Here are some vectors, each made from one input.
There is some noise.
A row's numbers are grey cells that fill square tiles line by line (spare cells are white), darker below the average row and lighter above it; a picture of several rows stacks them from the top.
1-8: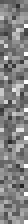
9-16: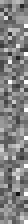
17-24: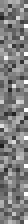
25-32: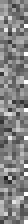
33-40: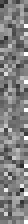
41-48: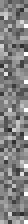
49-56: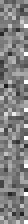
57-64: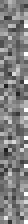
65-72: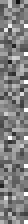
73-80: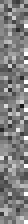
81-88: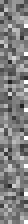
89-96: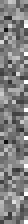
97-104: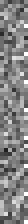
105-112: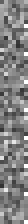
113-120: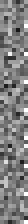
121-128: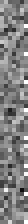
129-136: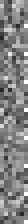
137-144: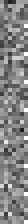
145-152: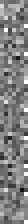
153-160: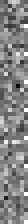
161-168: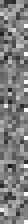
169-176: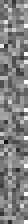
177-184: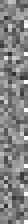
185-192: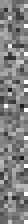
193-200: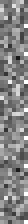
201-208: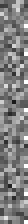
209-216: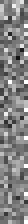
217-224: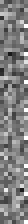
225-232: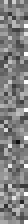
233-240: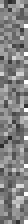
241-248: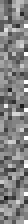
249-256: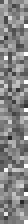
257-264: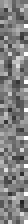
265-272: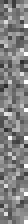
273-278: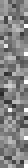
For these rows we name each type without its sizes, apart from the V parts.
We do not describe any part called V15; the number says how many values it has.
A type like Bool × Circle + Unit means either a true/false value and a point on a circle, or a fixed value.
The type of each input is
Bool × (Line + V15).
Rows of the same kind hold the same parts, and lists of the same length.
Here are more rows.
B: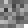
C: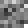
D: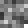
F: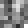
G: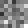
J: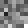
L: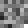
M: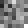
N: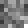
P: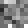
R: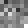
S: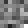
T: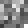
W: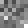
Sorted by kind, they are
B, C, D, G, L, M, S
F, J, N, P, R, T, W

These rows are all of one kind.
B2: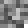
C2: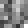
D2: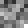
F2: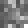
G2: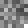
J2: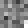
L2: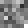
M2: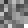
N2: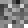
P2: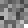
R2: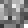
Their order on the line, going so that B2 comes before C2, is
B2, J2, N2, F2, M2, G2, L2, P2, D2, C2, R2.
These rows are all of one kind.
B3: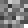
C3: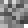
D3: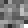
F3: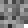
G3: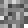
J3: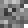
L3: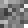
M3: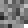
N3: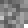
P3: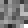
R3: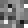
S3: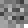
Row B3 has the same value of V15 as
F3 and M3.
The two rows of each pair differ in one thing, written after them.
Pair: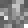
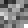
the true/false value
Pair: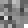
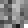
the place on the line
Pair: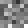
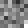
the place on the line
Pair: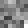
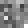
the place on the line
